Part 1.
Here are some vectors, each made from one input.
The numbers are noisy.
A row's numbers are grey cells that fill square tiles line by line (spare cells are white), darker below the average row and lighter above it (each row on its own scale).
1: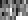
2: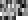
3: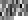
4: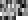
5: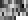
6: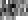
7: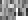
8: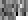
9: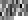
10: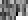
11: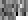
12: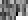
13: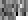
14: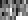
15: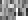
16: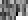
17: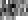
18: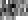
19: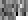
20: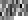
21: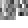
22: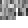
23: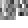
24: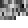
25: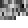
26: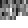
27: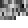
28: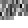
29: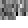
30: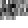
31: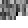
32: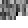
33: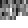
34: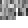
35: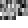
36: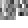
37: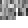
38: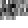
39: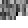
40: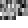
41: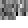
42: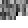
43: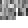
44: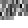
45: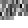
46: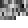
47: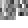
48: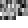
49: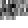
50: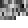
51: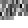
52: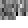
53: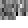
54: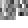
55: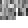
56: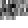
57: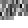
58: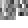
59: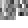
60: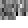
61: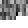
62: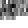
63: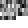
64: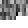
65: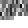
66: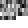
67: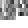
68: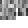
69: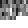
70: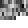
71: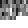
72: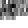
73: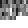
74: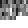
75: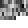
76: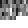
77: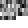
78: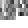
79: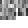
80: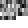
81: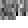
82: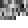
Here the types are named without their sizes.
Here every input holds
a point on a circle.
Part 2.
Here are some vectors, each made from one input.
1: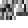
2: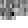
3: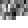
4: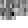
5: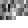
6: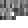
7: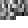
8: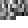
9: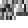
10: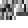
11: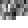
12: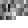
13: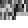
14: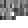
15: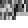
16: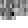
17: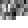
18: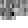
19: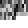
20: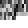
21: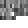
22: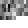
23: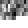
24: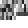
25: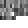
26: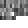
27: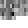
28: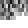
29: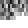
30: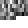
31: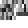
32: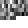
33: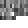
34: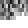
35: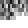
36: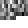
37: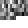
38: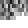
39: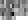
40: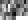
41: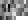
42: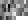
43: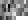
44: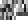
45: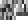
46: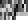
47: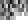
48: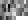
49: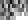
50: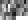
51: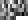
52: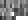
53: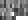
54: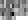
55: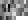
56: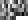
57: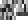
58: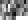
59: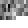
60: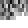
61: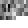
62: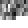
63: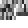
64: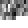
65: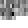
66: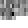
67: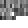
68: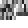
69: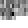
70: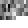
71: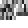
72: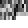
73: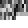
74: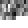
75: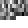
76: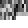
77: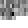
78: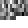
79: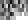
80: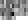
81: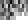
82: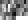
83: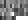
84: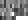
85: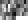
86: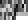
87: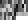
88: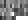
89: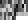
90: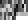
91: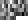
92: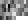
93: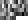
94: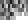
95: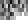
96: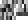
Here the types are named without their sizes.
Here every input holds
three true/false values.
